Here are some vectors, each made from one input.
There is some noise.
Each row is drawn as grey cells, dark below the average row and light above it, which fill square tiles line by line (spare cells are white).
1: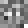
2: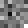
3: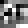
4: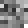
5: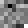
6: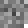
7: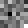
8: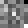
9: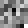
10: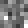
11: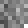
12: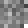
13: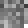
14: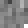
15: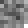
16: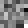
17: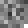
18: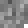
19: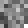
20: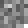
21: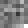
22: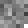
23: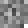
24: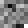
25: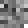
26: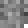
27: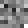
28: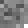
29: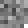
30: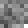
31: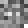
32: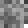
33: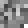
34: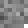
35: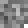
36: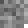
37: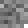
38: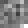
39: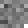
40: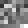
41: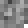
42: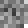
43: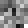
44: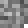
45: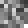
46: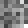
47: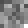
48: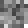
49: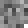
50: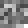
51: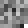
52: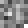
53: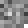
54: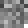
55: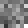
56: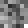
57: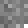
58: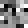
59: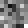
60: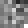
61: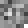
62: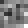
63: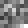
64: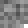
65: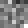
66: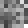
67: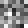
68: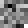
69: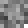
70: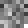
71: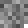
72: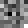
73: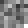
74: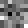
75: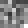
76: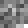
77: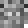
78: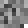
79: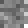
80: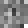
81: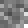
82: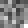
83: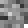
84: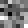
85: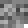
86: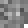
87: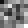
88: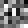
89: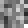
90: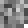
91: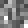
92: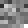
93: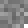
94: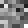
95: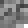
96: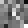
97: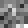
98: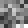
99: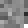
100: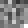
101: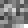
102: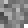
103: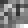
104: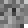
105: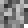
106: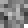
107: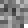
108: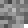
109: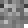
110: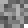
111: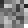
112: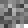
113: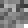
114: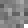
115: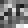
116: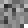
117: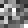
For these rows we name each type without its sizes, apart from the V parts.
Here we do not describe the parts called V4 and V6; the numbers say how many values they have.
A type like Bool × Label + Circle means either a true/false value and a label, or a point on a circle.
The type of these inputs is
Bool × (Line + V6) + V4.
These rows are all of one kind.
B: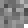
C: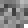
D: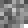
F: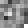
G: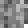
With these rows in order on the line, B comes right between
C and F.
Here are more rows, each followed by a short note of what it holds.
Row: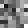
a true/false value and a value of V6
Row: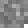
a true/false value and a value of V6
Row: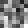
a value of V4
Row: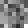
a value of V4
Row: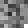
a value of V4
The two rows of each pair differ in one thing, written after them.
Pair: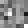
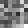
the place on the line
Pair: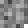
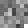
the true/false value
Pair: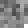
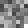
the true/false value
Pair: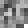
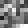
the true/false value
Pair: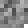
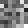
the true/false value
